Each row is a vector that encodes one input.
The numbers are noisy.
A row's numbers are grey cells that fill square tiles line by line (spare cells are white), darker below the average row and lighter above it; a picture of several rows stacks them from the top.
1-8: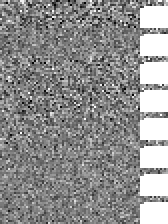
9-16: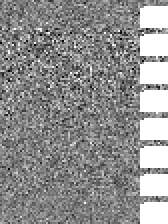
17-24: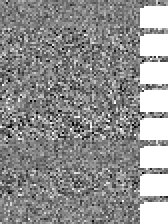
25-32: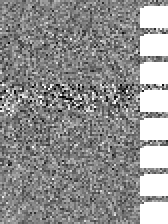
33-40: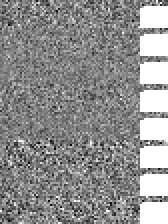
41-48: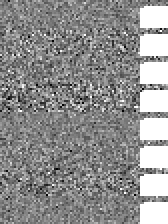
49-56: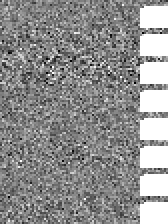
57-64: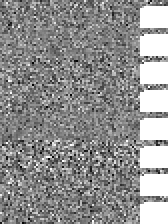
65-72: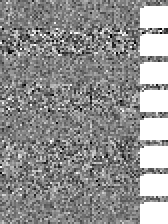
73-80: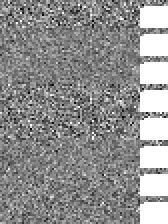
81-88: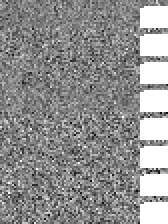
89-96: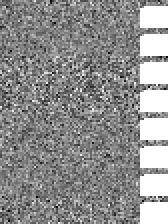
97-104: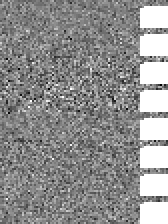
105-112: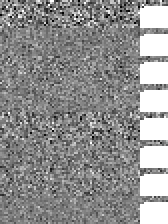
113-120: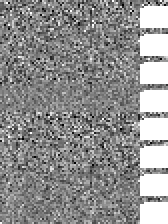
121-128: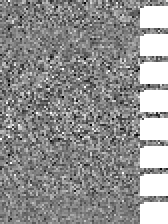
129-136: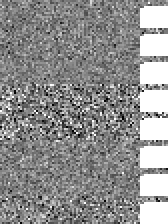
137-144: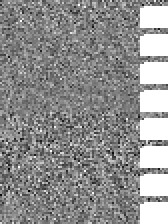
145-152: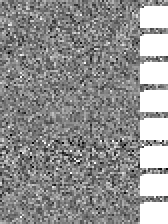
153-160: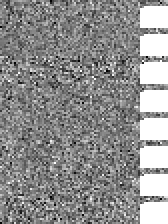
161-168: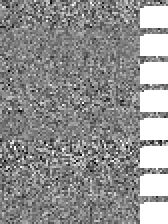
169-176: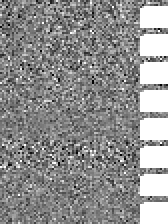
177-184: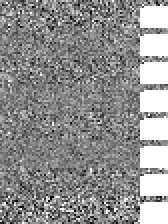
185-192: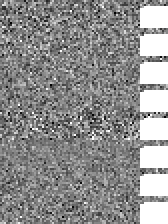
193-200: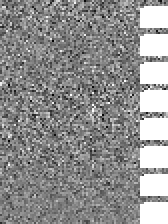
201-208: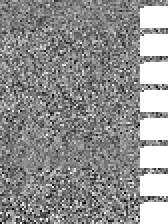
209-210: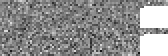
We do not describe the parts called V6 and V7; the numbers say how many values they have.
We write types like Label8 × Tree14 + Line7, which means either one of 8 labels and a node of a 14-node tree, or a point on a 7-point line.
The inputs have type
(Bool × (Label5 + Line5) + Tree8 × V7) × V6.
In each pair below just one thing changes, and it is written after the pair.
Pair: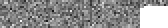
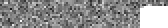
the true/false value
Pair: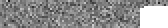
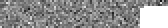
the value of V6
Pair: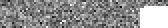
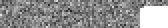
the value of V6
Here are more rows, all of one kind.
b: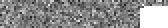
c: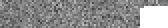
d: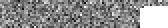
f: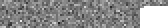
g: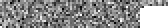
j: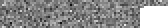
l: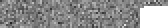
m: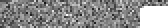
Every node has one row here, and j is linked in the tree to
d.
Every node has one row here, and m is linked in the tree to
b and c.
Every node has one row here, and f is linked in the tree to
g and l.
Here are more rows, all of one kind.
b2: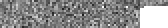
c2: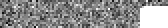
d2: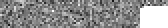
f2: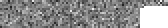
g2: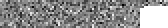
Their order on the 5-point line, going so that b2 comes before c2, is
b2, f2, d2, c2, g2.
